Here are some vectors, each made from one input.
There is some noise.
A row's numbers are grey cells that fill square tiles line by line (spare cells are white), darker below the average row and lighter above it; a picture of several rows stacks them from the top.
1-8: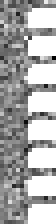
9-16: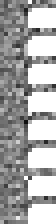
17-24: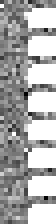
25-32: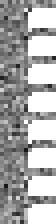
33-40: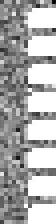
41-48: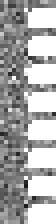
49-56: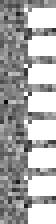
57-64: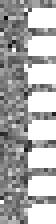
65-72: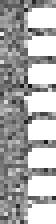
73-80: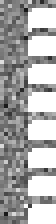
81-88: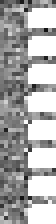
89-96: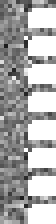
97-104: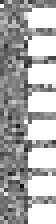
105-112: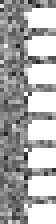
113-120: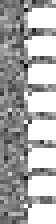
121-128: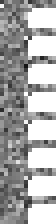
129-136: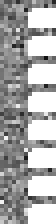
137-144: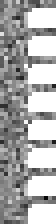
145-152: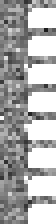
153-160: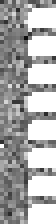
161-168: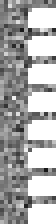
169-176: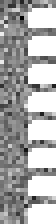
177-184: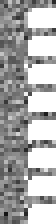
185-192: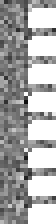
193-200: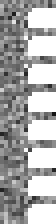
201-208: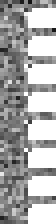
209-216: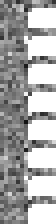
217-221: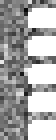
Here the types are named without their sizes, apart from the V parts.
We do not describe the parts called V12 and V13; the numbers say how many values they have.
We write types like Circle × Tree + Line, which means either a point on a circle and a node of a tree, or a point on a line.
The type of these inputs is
(Bool × Bool × Bool × V13 + Line × V12) × Tree.
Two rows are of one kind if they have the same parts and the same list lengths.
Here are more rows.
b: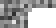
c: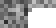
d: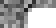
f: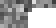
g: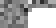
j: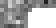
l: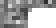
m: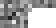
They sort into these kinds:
b, c, f, g, j, l, m
d

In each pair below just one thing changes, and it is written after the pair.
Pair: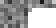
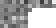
the value of V13
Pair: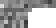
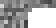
one of the three true/false values
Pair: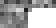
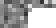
the node of the tree
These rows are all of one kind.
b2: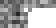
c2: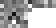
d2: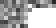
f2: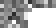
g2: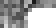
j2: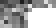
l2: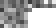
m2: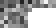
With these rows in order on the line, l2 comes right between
f2 and m2.
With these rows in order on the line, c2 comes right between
g2 and m2.
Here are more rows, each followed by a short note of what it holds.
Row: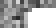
a point on a line, a node of a tree and a value of V12
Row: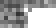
a point on a line, a node of a tree and a value of V12
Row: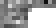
a node of a tree, three true/false values and a value of V13
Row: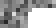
a node of a tree, three true/false values and a value of V13
